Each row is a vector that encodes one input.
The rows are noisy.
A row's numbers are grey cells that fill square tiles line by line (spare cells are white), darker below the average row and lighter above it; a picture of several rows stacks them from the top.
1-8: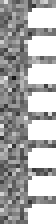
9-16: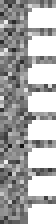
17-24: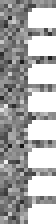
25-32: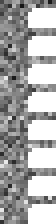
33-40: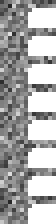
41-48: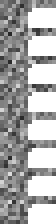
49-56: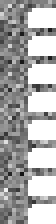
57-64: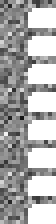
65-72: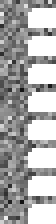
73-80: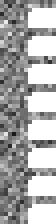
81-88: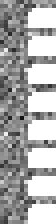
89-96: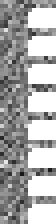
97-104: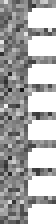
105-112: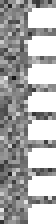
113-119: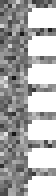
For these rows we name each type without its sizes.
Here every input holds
either a point on a circle, or a point on a line.
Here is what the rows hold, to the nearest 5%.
About 45% of them hold a point on a circle. The rest hold a point on a line.
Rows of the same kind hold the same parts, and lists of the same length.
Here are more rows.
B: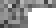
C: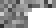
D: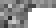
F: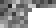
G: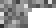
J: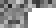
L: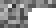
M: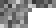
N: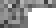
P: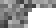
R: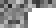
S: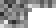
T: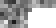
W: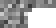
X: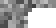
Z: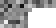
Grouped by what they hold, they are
B, C, D, G, L, N, P, W, X
F, J, M, R, S, T, Z

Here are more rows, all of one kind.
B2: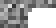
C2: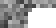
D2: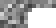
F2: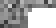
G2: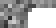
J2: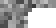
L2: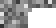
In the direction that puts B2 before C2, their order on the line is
L2, F2, B2, D2, G2, C2, J2.
